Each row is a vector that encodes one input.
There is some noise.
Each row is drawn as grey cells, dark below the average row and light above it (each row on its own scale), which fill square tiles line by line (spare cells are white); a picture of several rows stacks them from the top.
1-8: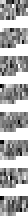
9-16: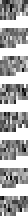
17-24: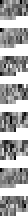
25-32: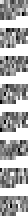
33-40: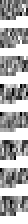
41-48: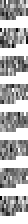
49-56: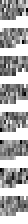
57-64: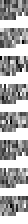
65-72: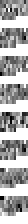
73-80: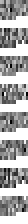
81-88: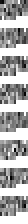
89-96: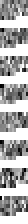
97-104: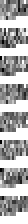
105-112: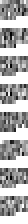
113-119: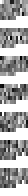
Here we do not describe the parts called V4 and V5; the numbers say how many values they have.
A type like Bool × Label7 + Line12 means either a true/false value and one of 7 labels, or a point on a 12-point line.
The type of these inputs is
(Bool × Circle8 + V4) × V5.
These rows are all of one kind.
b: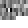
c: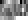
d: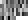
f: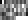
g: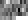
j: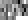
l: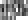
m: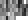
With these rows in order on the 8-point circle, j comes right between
c and f.
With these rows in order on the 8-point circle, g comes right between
b and l.
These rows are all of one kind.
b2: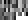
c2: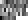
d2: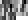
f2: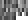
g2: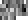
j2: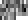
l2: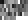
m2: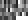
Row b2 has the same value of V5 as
f2 and m2.
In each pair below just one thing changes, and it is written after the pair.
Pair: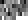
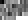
the value of V4
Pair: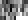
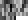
the value of V4
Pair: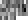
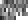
the value of V5
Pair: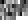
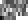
the value of V5
